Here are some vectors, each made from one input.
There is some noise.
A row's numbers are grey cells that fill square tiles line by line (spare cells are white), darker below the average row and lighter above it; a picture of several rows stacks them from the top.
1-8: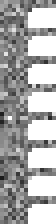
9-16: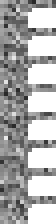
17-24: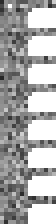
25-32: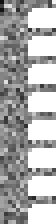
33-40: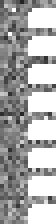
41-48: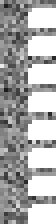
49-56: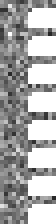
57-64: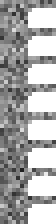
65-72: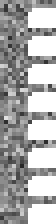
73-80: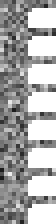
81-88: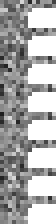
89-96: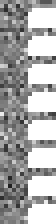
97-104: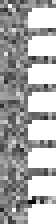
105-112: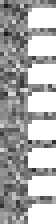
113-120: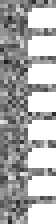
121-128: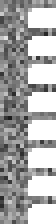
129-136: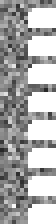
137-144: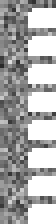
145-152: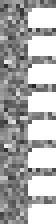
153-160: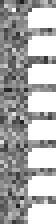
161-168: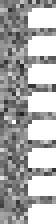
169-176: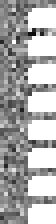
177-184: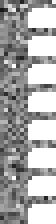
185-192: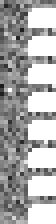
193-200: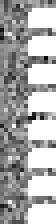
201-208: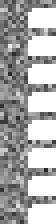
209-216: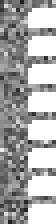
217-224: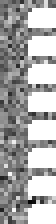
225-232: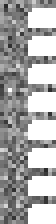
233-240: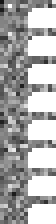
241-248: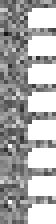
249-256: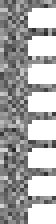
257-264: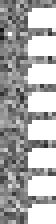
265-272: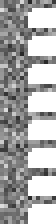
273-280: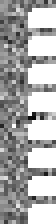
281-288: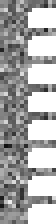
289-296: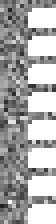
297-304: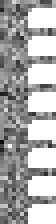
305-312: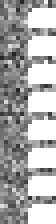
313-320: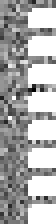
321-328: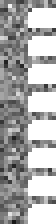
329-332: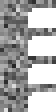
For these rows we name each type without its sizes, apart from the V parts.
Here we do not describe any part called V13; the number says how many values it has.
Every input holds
either a point on a circle, or a fixed value, or a true/false value and a value of V13.
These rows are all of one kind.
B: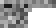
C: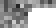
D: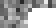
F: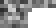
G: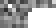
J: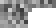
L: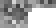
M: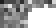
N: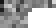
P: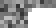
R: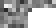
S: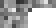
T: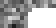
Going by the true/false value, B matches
C, J, L and P.
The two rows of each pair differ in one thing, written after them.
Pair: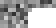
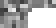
the true/false value
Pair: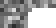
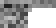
the true/false value
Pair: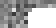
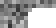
the value of V13
